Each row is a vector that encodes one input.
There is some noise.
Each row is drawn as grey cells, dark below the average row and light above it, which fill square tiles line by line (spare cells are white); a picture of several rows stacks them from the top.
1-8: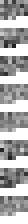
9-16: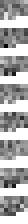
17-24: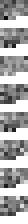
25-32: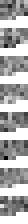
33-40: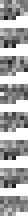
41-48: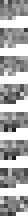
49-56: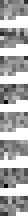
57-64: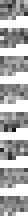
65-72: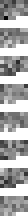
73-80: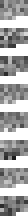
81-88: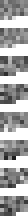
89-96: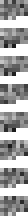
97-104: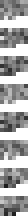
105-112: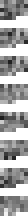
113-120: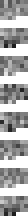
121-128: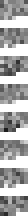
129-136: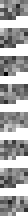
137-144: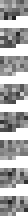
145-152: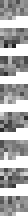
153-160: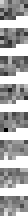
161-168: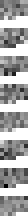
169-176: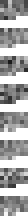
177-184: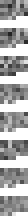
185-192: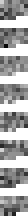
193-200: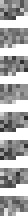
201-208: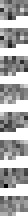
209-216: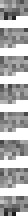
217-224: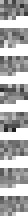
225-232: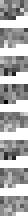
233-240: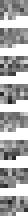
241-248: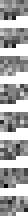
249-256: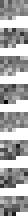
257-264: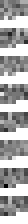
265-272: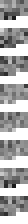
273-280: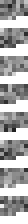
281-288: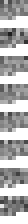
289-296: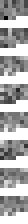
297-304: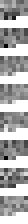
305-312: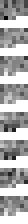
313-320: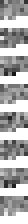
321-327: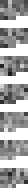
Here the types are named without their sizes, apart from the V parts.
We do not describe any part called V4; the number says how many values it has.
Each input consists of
either a point on a circle and a value of V4, or a label, or three true/false values.
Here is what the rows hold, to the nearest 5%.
About 40% of them hold a point on a circle and a value of V4. About 35% of them hold a label. The rest hold three true/false values.
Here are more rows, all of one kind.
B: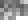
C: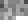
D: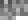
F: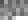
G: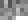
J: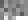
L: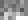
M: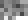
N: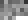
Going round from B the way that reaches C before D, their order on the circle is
B, L, C, N, G, D, F, J, M.
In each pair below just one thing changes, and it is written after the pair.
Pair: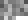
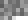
the place on the circle
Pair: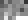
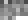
the place on the circle
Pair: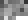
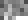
the value of V4
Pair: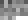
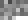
the value of V4
